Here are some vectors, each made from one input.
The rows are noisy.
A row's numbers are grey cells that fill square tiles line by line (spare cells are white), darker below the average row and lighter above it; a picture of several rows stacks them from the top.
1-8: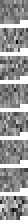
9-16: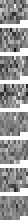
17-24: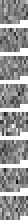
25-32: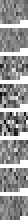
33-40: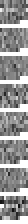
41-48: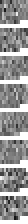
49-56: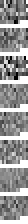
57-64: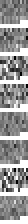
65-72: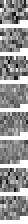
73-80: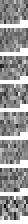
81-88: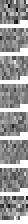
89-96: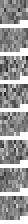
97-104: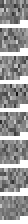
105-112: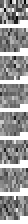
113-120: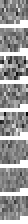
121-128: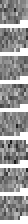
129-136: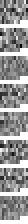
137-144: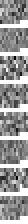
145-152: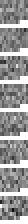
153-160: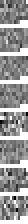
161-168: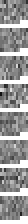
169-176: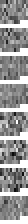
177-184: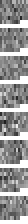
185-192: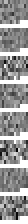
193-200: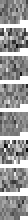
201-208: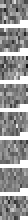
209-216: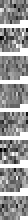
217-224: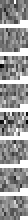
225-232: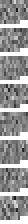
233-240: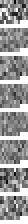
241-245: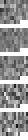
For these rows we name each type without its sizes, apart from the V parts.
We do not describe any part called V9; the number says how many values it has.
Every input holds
a node of a tree and a value of V9, together with either a fixed value, or four true/false values.
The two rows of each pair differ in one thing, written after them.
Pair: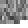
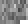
one of the four true/false values
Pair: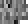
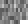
the node of the tree
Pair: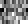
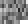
the value of V9
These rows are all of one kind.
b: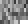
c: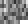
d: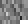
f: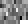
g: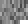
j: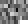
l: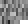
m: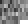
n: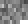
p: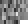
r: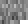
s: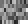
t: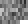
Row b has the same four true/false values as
j, l and p.
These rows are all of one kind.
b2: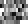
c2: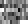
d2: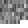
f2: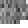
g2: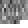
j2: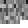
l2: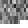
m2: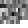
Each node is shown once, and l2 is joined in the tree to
c2, d2, f2 and j2.
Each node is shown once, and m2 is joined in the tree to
c2.
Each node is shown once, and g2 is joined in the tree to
d2.
